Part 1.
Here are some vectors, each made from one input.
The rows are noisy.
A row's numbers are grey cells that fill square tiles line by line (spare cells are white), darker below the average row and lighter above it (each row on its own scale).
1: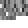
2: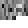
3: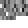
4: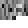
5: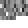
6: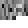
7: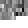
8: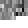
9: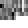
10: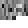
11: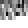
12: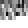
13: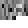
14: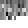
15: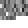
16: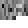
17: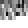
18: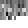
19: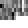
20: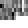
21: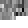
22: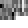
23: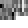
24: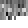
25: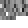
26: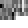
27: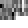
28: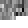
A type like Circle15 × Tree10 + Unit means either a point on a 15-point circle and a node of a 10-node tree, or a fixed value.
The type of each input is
Line6.
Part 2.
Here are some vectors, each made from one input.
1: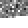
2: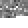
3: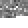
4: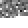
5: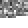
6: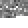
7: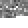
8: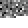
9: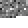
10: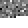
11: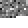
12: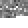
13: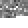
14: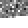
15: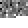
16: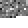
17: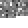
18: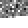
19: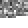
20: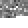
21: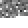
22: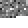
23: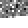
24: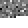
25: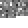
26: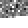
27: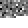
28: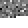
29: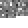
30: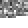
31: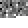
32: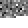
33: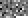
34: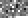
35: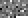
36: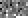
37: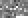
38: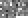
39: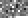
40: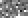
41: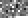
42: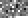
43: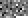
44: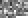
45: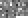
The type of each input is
Bool × Bool × Bool + Unit.
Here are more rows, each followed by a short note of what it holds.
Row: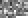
a fixed value
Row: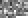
a fixed value
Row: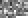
a fixed value
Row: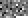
three true/false values
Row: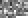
a fixed value
